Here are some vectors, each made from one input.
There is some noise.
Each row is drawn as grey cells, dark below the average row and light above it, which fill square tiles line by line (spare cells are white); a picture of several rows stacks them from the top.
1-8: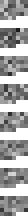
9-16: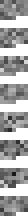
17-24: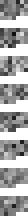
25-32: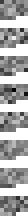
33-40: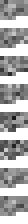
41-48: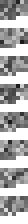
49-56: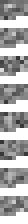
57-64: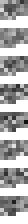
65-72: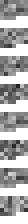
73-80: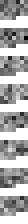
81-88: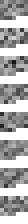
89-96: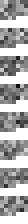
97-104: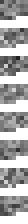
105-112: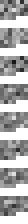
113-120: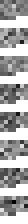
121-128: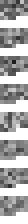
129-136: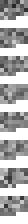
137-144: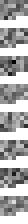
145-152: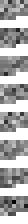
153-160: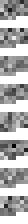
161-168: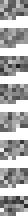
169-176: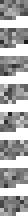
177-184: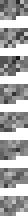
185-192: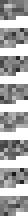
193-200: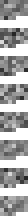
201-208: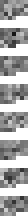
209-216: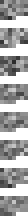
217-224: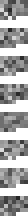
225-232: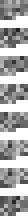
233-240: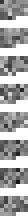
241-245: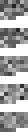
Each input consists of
a point on a 15-point line.
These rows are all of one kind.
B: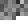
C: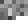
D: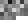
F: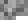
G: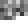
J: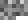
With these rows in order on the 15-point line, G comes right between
C and F.
